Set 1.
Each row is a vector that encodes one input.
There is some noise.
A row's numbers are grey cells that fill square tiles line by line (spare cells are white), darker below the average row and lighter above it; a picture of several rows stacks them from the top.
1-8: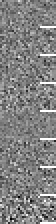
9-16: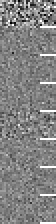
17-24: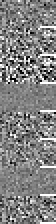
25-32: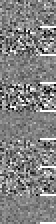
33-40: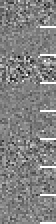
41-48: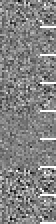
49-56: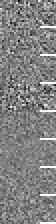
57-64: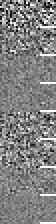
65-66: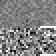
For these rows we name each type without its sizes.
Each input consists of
a point on a circle, together with either a fixed value, or a node of a tree.
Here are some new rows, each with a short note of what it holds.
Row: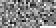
a point on a circle and a node of a tree
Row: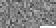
a point on a circle
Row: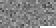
a point on a circle and a node of a tree
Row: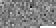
a point on a circle and a node of a tree
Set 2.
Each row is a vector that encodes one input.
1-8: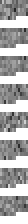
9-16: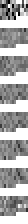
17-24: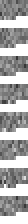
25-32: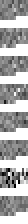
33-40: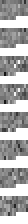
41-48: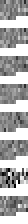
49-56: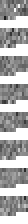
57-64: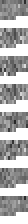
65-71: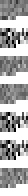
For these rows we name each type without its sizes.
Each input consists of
either a fixed value, or a label and a true/false value.
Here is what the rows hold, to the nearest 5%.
About 10% of them hold a fixed value. The rest hold a label and a true/false value.
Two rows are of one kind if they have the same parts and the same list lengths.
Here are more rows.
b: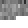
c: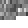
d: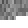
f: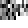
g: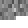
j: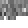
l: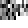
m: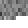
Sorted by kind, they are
b, c, d, g, j, m
f, l

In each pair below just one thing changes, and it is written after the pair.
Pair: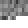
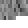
the label
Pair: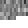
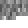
the label
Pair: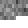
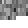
the true/false value
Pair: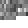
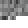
the true/false value
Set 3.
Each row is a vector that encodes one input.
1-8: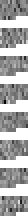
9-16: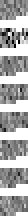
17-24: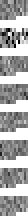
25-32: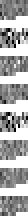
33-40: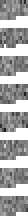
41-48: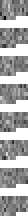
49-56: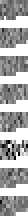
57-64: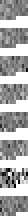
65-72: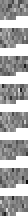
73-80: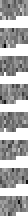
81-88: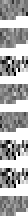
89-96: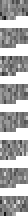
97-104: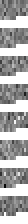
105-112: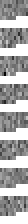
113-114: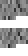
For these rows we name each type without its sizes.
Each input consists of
either a point on a circle and a label, or a fixed value.
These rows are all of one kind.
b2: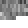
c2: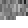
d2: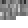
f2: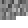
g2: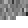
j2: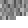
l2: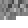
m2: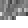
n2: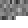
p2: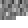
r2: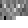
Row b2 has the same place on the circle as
g2, l2 and m2.
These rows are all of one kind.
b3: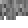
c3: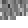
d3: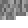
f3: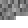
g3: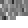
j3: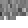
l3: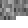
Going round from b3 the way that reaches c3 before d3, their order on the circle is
b3, c3, g3, d3, j3, l3, f3.
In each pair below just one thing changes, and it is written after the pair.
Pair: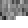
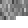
the place on the circle
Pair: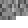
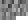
the place on the circle
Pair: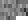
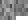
the place on the circle
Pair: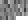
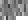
the place on the circle
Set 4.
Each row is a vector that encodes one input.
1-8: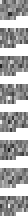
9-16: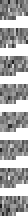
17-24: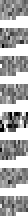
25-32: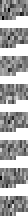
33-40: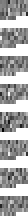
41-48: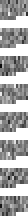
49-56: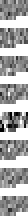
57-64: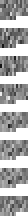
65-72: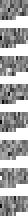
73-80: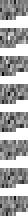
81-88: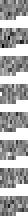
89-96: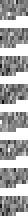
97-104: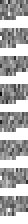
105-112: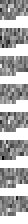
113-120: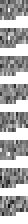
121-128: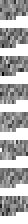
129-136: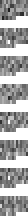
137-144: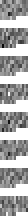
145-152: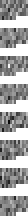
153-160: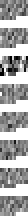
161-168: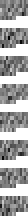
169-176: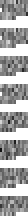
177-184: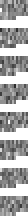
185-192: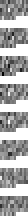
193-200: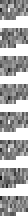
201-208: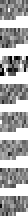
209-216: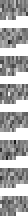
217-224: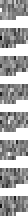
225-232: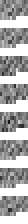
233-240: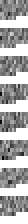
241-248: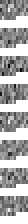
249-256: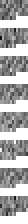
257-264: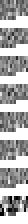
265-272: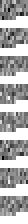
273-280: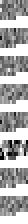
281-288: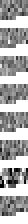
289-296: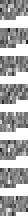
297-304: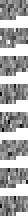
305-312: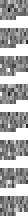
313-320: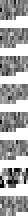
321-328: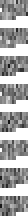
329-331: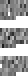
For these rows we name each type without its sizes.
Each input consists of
a list of points on a line.
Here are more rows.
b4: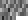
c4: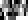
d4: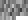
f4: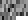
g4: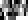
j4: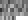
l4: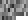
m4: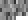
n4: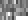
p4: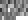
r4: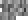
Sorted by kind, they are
b4, f4, l4, n4, r4
c4, g4
d4, j4, m4, p4

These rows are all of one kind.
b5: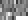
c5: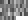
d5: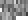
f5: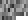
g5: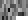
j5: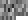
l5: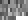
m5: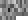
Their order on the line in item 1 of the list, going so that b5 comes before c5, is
f5, g5, j5, m5, d5, b5, c5, l5.
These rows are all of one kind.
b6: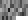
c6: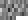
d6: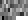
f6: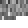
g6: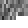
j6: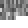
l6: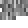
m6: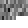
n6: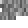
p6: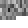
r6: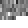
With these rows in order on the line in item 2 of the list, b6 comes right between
d6 and p6.
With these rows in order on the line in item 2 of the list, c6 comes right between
f6 and r6.
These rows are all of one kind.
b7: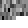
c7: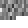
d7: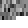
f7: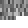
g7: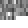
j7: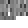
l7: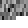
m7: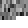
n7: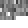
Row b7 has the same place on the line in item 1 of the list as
d7, l7 and m7.
